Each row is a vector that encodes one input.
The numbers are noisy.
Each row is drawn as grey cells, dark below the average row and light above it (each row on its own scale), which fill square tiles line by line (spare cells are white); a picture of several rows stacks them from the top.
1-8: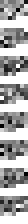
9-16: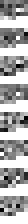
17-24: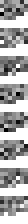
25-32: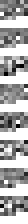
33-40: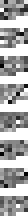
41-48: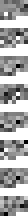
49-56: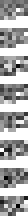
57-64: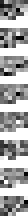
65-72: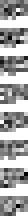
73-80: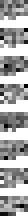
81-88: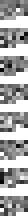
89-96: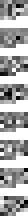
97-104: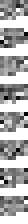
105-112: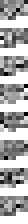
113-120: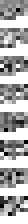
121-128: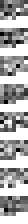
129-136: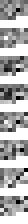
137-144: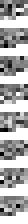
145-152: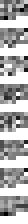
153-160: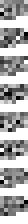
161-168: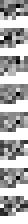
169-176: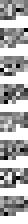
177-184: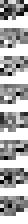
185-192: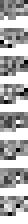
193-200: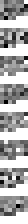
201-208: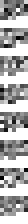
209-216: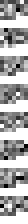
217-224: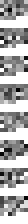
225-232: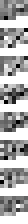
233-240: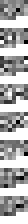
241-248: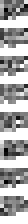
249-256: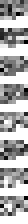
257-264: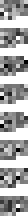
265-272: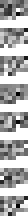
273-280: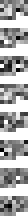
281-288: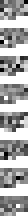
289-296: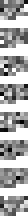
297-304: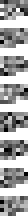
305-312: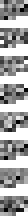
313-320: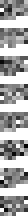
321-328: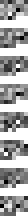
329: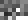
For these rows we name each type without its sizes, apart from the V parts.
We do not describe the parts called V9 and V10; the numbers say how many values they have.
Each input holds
a label, a true/false value, a value of V9 and a value of V10.
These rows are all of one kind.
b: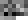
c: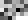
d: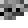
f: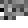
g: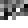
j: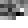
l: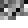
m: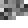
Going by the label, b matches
g and l.
